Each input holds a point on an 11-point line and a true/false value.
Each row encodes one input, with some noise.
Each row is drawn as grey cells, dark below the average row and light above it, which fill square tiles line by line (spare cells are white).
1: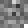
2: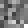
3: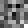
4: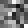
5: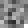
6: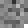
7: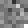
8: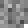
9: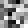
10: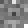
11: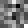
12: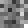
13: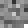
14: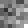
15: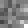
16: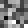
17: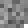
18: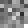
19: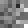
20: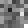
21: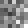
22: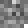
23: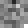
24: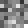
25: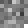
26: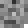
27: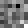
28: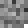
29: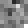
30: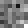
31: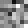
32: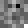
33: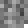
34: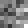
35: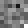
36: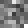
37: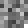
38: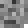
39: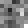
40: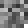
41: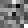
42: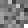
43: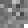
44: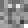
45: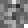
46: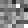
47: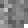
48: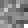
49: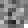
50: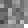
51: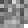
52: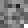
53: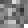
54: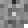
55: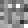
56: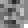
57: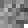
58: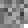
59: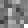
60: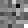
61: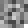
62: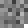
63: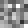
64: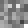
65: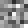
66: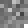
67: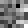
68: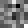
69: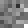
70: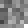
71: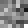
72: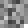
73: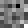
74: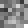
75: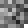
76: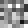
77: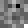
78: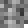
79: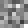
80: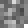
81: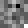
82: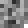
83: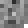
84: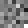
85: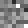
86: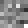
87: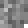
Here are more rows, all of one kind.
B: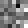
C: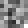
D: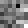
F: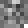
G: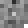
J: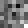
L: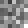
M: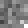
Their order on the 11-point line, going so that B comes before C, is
J, M, D, G, B, L, C, F.
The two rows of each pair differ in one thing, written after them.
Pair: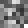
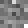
the place on the 11-point line
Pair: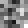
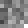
the true/false value
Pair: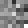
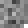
the place on the 11-point line
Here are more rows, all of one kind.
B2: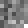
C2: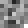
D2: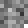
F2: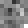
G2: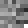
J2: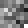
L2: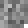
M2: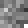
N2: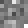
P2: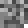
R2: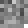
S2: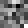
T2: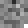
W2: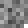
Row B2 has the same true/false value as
D2, N2, R2 and S2.
